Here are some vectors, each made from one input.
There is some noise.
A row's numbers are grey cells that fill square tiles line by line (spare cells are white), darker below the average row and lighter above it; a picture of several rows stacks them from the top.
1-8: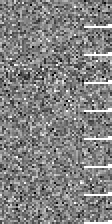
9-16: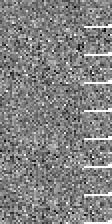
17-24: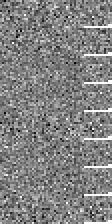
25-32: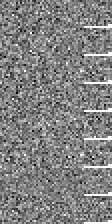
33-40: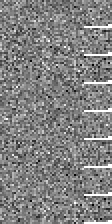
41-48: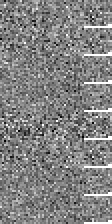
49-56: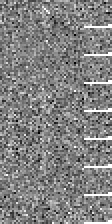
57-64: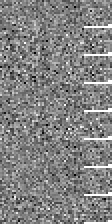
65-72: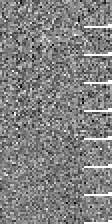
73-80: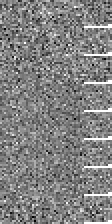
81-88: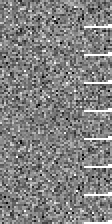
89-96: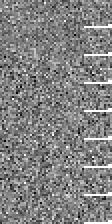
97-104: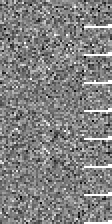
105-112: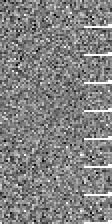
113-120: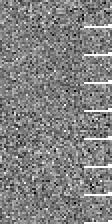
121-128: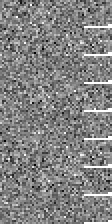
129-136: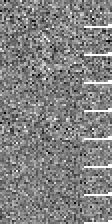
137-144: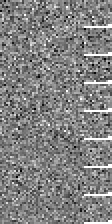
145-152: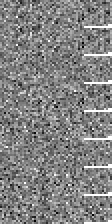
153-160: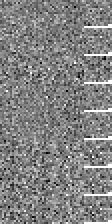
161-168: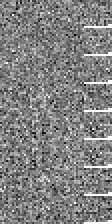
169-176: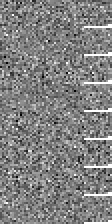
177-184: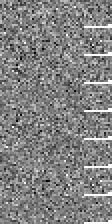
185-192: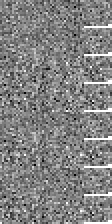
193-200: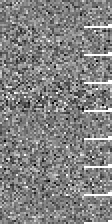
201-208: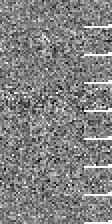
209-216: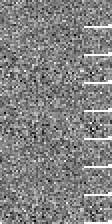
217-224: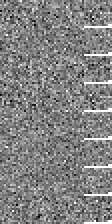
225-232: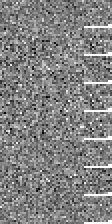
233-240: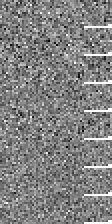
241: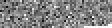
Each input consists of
either four true/false values, or a list of up to two points on a 10-point circle.
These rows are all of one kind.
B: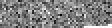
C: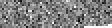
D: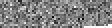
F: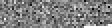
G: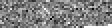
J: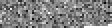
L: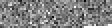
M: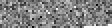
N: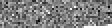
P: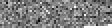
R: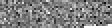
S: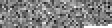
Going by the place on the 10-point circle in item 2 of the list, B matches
C, M, P and R.
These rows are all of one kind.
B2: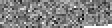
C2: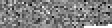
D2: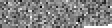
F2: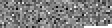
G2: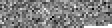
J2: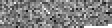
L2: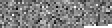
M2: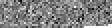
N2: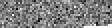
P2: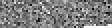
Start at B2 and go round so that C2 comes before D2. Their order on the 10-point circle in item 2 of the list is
B2, G2, M2, C2, L2, D2, F2, J2, P2, N2.
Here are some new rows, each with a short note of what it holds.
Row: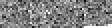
a list of two items
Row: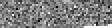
a list of two items
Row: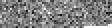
a list of two items
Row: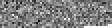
a list of one item
